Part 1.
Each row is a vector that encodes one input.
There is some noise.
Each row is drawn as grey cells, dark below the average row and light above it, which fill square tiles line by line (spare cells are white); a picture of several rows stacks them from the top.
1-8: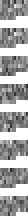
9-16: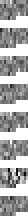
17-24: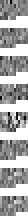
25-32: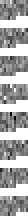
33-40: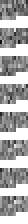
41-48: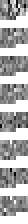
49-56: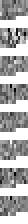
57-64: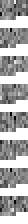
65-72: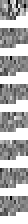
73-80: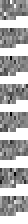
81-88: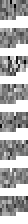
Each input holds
either a point on a 13-point circle, or a fixed value.
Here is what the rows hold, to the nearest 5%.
About 95% of them hold a point on a 13-point circle. The rest hold a fixed value.
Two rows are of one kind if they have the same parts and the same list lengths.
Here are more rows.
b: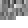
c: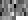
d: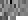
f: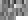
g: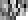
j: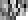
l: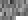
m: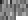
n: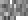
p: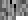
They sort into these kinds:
b, c, d, f, l, m, n, p
g, j

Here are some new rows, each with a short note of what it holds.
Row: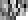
a fixed value
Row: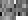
a point on a 13-point circle
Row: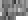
a point on a 13-point circle
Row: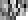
a fixed value
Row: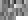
a point on a 13-point circle
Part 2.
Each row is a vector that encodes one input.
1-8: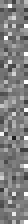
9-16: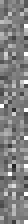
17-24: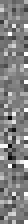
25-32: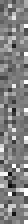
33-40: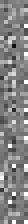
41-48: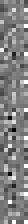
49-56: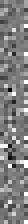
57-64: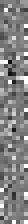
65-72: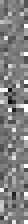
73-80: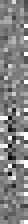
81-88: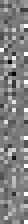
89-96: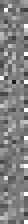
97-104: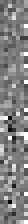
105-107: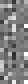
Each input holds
either a fixed value, or five true/false values.
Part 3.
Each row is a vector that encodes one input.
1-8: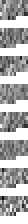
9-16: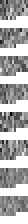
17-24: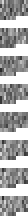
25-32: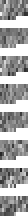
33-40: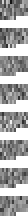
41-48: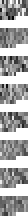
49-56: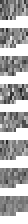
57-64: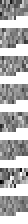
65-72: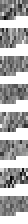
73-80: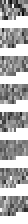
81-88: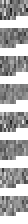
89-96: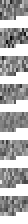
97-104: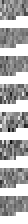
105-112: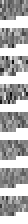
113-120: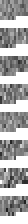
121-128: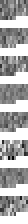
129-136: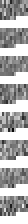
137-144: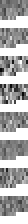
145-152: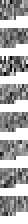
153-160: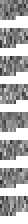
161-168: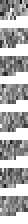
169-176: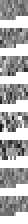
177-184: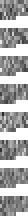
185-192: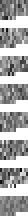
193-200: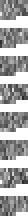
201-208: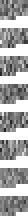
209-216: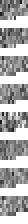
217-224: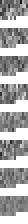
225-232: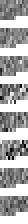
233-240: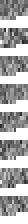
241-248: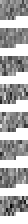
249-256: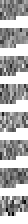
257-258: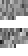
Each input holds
a node of a 10-node tree.
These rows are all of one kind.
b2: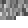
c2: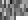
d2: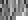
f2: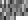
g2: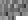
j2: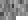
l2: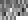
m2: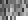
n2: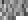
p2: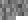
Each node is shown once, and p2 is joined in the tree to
g2, j2, l2 and m2.
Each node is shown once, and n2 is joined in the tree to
b2 and l2.
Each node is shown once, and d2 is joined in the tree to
m2.
